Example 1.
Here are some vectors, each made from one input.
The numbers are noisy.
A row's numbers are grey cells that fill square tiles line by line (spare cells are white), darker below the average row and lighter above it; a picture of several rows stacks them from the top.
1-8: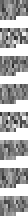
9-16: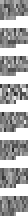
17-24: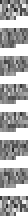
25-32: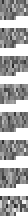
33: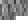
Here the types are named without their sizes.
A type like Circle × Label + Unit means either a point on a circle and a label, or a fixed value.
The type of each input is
Circle + Unit.
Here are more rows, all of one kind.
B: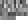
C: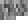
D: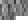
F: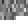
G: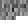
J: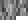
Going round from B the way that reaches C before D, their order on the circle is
B, F, J, G, C, D.
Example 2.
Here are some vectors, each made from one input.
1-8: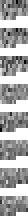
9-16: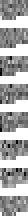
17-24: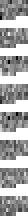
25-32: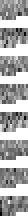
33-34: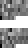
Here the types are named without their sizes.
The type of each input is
Line × Line.
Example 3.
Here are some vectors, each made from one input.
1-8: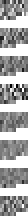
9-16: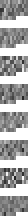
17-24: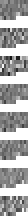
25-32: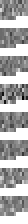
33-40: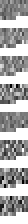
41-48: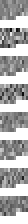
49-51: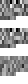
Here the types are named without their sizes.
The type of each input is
Circle + Unit.
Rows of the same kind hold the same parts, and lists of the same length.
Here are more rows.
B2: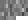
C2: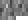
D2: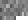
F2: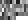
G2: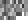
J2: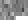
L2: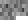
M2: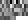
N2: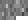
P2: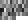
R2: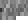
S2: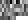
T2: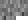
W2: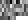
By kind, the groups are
B2, C2, D2, G2, J2, L2, N2, P2, R2, T2
F2, M2, S2, W2

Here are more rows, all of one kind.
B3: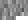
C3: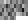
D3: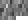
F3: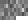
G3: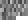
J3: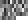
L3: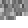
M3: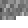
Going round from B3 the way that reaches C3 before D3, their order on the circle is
B3, L3, C3, G3, J3, F3, D3, M3.
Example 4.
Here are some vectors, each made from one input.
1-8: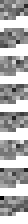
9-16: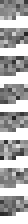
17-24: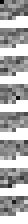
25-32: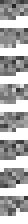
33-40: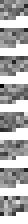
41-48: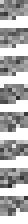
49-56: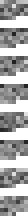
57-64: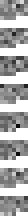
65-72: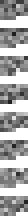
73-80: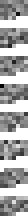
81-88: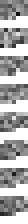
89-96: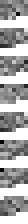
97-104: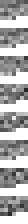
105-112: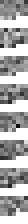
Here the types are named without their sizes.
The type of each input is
Bool × Bool × Bool × Bool + Unit.
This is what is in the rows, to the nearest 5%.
About 5% of them hold a fixed value. The rest hold four true/false values.
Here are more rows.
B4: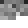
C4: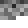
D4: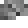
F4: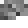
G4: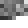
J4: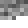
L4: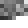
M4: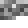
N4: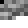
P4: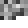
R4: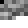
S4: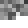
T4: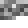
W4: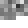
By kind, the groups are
B4, C4, D4, F4, G4, J4, L4, M4, N4, R4, S4, T4, W4
P4

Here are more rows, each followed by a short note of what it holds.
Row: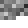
four true/false values
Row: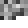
a fixed value
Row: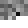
four true/false values
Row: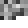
a fixed value
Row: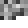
a fixed value
